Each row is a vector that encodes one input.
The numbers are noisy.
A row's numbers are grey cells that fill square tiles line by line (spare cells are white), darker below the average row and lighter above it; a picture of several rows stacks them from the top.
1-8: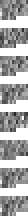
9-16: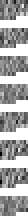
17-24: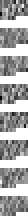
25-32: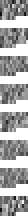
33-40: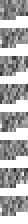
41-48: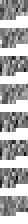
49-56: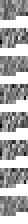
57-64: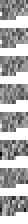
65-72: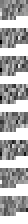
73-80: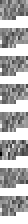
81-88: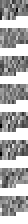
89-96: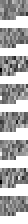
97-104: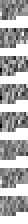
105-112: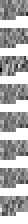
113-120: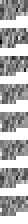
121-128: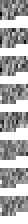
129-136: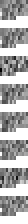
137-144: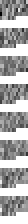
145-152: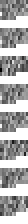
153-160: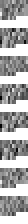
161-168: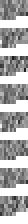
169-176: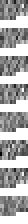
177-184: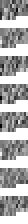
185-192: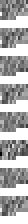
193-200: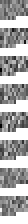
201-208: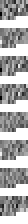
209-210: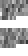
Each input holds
a true/false value, together with either one of 7 labels, or a point on a 10-point line.
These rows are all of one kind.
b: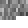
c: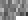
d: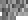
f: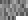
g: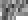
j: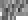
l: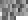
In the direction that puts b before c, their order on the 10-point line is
d, f, l, b, j, c, g.
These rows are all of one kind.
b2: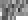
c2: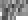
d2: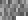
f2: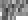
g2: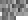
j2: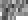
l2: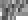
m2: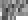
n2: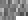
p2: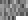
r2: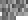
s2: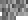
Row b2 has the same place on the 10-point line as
c2, f2, l2 and m2.
